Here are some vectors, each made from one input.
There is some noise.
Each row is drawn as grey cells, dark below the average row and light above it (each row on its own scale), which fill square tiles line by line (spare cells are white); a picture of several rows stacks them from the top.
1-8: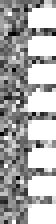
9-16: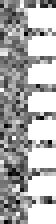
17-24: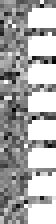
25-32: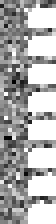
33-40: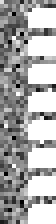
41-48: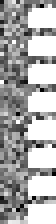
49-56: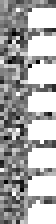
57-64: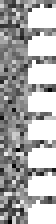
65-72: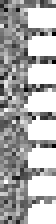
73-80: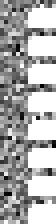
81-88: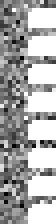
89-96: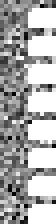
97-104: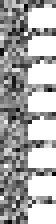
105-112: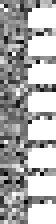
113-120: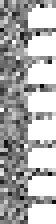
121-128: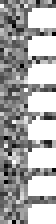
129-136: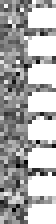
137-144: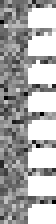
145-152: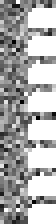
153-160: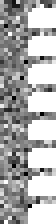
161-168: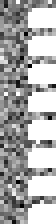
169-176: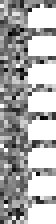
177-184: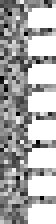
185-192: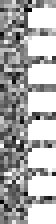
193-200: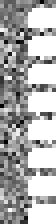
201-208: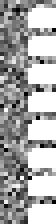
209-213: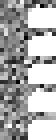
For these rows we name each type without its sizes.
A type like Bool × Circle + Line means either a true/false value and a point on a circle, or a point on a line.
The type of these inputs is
(Bool × Bool × Bool + Unit) × Circle × (Label × Label + Line).
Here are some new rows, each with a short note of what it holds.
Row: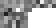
a point on a circle, two labels and three true/false values
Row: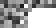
a point on a circle and two labels
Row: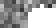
a point on a circle, two labels and three true/false values
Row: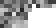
a point on a circle, a point on a line and three true/false values
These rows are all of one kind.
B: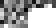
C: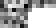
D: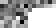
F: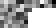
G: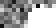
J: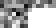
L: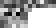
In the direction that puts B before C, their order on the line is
G, D, B, C, F, J, L.
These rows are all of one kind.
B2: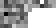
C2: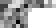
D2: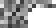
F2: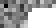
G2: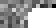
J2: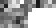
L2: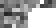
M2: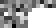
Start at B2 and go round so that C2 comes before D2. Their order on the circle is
B2, F2, L2, J2, G2, M2, C2, D2.
